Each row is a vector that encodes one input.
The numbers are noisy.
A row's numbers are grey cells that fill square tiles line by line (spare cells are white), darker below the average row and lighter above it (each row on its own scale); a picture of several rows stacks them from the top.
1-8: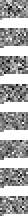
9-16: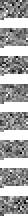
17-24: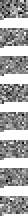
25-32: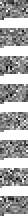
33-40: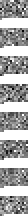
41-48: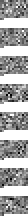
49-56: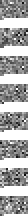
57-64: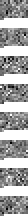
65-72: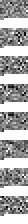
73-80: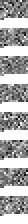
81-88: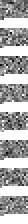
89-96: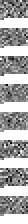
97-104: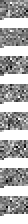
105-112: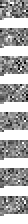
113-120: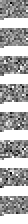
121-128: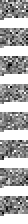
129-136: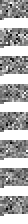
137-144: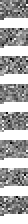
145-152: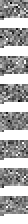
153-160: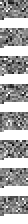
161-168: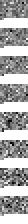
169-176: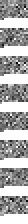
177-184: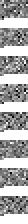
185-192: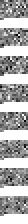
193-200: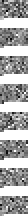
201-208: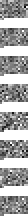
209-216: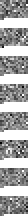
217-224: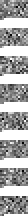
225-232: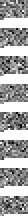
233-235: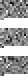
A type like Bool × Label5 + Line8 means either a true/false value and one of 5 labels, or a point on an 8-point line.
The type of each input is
List2(Line19).
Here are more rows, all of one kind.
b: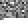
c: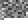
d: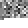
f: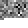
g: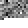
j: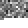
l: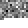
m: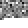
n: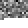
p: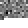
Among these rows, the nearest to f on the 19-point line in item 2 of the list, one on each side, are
c and n.
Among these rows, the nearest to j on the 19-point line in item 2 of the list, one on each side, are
b and l.
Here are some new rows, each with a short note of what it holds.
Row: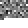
a list of two items
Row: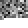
the empty list
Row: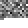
a list of two items
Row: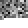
the empty list
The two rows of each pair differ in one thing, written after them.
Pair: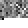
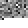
the place on the 19-point line in item 2 of the list
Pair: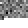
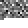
the place on the 19-point line in item 2 of the list
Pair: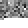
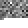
the place on the 19-point line in item 1 of the list
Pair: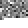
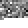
the place on the 19-point line in item 1 of the list
